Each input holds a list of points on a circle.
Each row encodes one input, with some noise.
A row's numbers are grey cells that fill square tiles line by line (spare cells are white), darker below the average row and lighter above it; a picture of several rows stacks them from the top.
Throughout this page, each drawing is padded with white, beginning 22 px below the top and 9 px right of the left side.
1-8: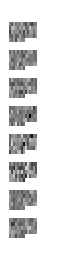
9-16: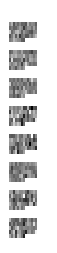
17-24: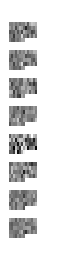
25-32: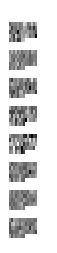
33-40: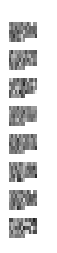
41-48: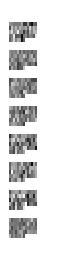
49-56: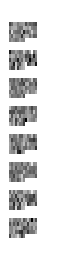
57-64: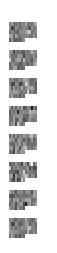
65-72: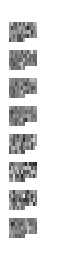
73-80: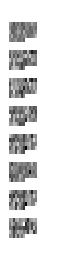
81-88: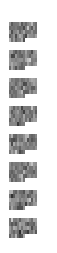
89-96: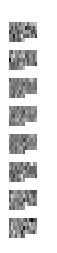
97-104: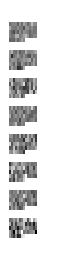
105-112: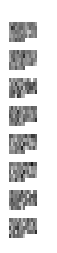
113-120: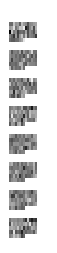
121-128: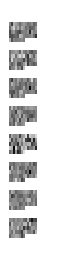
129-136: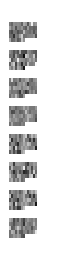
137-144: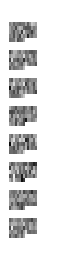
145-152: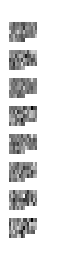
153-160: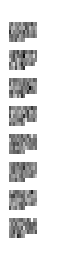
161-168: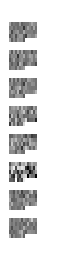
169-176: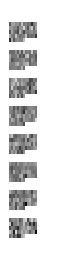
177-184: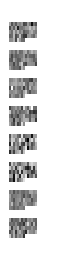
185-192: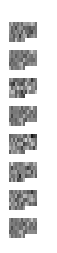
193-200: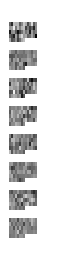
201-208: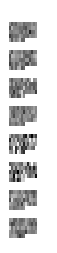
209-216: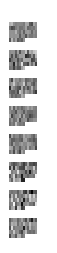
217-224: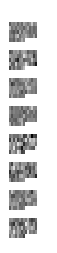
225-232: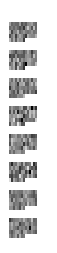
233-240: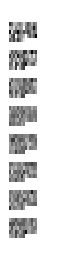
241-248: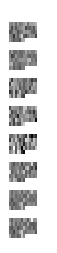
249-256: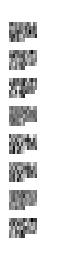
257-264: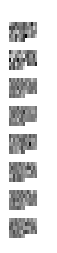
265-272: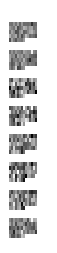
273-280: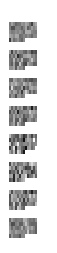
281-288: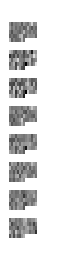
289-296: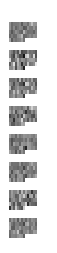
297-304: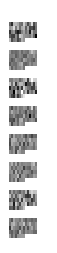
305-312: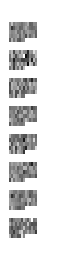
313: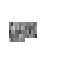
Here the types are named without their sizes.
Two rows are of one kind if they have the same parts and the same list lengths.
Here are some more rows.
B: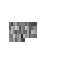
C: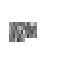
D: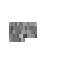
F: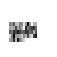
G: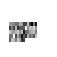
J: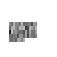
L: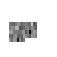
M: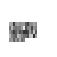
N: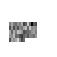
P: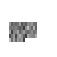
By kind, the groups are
B, C, L
D, J, P
F, M
G, N

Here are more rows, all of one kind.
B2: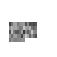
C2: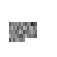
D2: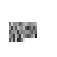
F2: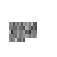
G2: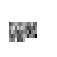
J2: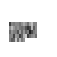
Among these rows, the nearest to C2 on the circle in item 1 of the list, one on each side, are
B2 and D2.
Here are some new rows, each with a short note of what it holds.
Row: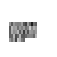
a list of one item
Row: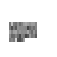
a list of three items
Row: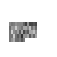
a list of two items
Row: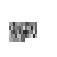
the empty list
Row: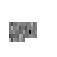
a list of one item
